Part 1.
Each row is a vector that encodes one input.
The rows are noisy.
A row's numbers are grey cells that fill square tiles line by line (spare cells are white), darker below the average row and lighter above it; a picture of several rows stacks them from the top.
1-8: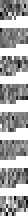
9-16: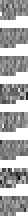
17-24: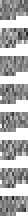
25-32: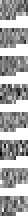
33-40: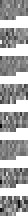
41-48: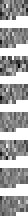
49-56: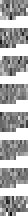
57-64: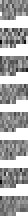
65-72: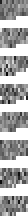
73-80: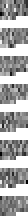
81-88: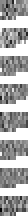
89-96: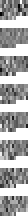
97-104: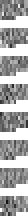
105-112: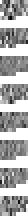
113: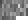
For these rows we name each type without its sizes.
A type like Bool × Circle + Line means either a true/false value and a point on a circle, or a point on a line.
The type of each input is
Bool × Bool × Bool + Unit.
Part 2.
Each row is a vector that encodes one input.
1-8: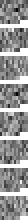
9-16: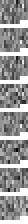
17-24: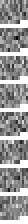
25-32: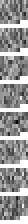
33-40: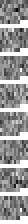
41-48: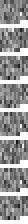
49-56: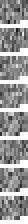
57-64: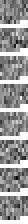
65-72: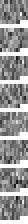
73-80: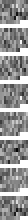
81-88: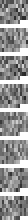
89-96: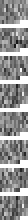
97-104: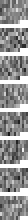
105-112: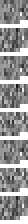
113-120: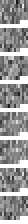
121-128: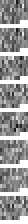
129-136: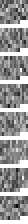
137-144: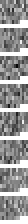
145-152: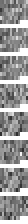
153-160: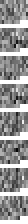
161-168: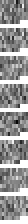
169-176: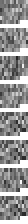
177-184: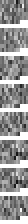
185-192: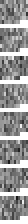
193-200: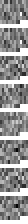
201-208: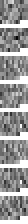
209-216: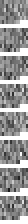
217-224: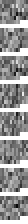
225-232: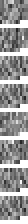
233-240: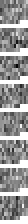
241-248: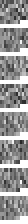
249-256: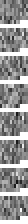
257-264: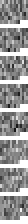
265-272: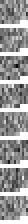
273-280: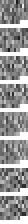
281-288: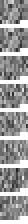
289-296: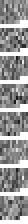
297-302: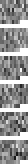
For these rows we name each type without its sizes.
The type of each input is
Line.
